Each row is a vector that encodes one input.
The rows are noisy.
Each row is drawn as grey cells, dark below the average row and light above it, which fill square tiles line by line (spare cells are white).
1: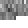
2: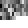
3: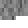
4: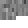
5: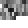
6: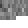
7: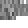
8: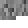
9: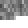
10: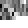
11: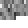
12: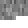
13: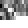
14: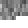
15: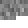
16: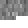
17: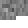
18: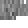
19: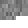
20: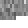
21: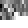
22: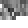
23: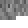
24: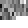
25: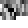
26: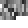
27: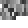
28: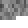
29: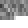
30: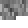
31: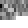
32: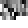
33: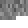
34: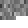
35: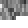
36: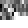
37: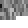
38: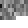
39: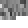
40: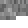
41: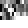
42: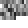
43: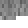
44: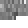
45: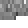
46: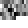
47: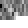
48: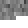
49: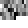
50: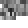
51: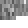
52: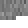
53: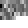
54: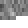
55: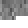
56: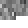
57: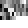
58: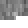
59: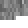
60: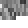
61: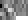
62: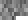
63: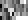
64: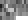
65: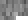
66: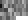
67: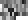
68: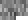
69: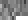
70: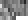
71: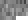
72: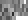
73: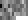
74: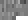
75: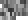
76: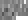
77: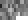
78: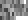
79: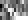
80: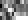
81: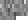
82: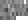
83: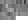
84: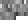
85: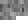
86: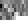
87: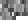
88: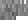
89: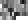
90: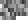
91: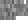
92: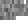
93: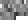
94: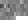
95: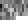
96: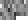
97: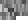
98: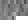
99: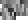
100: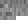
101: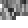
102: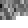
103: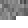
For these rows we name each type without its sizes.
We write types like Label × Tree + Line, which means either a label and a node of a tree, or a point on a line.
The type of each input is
Label × (Label × Label + Unit).
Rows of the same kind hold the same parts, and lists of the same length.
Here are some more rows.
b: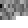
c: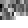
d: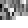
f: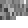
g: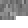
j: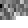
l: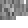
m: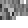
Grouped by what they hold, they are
b, c, g, j
d, f, l, m

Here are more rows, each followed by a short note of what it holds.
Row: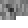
three labels
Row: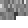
a label
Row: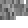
a label
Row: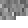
three labels
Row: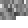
a label
